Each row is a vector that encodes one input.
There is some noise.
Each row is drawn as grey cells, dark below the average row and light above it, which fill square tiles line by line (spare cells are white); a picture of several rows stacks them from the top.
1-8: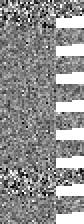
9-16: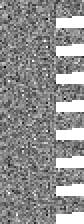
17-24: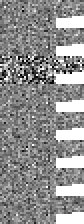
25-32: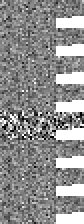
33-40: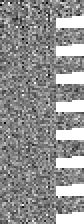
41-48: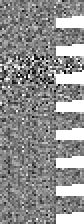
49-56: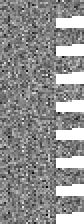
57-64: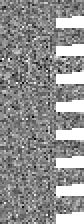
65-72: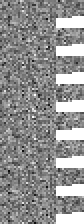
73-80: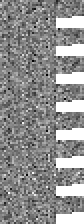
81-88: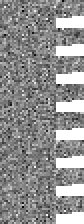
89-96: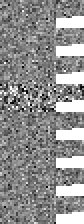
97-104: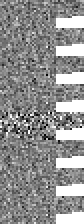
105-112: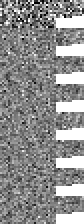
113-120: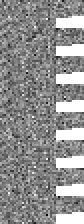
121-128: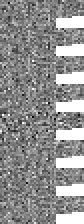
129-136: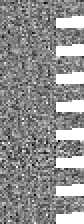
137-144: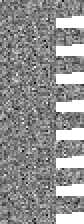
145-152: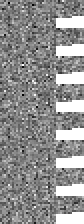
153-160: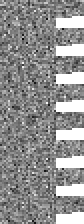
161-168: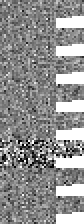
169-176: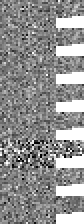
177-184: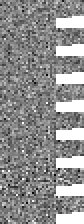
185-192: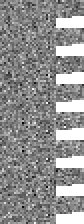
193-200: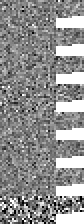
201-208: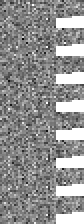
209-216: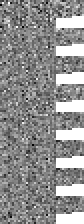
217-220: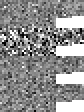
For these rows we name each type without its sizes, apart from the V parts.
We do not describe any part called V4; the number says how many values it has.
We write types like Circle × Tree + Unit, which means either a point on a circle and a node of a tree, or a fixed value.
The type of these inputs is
Bool × List(Line + V4) + Line.
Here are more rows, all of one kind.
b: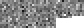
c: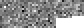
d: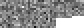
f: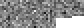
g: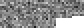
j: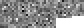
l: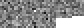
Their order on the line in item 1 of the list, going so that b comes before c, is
d, g, b, j, f, c, l.
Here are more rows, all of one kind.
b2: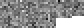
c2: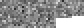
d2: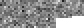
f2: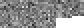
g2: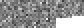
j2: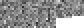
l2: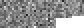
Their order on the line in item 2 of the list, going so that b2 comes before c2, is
g2, b2, j2, c2, d2, f2, l2.
